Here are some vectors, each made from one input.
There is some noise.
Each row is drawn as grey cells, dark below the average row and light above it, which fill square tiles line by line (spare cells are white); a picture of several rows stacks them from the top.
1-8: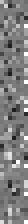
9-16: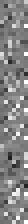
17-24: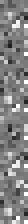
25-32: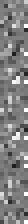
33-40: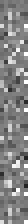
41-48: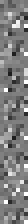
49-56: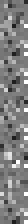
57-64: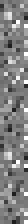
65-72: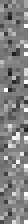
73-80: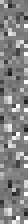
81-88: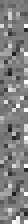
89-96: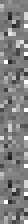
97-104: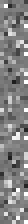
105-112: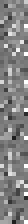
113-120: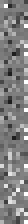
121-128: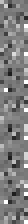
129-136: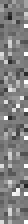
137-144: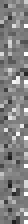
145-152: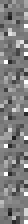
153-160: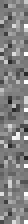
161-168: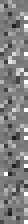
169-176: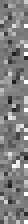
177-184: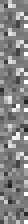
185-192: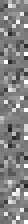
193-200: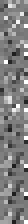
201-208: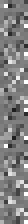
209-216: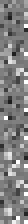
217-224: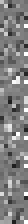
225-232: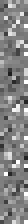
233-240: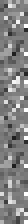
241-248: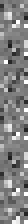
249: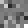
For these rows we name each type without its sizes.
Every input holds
a point on a circle and a true/false value.
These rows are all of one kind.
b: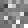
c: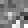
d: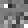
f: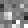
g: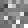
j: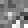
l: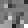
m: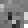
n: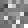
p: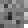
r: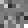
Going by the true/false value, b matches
g, m, n and p.
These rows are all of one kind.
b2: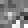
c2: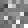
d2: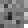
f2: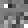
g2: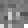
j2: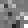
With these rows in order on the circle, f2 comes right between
d2 and j2.
